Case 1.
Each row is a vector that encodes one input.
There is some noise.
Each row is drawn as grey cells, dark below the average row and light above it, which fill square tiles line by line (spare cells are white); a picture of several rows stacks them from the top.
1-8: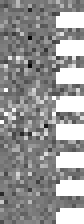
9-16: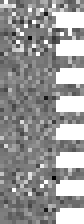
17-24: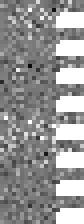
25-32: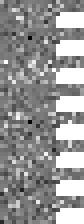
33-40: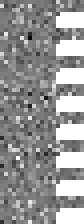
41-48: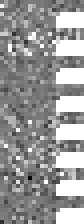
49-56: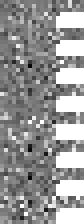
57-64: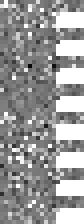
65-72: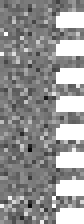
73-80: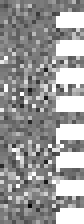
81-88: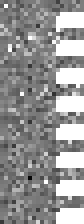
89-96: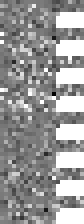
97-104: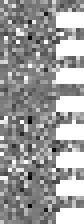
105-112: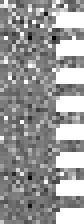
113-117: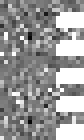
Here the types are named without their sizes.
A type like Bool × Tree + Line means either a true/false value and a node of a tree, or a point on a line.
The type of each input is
(Circle + Unit) × Line.
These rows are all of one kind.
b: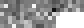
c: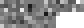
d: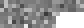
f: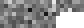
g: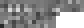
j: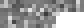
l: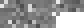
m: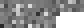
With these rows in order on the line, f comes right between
c and j.
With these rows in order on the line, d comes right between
b and m.
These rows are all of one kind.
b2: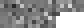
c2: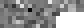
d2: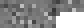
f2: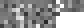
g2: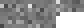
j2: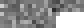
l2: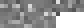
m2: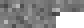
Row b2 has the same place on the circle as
f2 and m2.
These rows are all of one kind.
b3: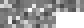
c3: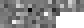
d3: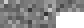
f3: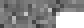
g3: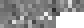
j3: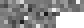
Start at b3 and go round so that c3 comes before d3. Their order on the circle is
b3, j3, g3, c3, d3, f3.
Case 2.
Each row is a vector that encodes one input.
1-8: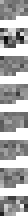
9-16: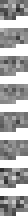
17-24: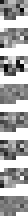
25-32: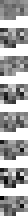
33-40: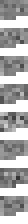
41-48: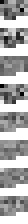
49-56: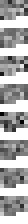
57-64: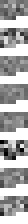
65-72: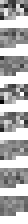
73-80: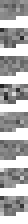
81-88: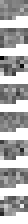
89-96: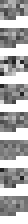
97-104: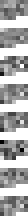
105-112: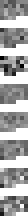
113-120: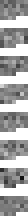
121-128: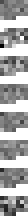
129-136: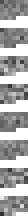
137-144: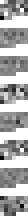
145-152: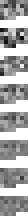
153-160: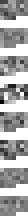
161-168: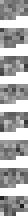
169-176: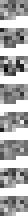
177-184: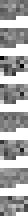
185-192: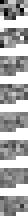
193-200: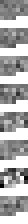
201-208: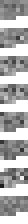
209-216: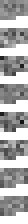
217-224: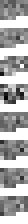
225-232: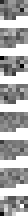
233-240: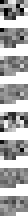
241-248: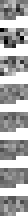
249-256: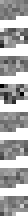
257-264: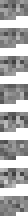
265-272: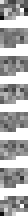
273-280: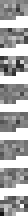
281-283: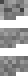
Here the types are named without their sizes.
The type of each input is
List(Line).
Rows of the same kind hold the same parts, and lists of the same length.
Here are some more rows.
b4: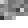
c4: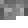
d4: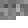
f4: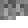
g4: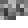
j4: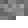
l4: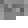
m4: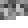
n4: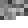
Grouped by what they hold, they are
b4, c4, g4, j4
d4, f4, l4, m4
n4

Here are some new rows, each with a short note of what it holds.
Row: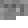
a list of one item
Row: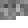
a list of one item
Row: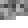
a list of one item
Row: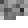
a list of one item
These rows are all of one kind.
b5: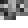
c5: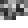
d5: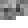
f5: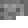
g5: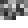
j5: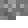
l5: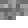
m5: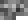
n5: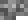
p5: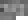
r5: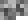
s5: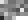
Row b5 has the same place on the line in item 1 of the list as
c5 and n5.
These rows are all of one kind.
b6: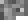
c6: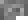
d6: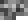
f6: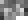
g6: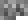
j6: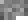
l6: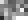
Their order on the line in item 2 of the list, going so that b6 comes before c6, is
b6, g6, d6, c6, j6, f6, l6.
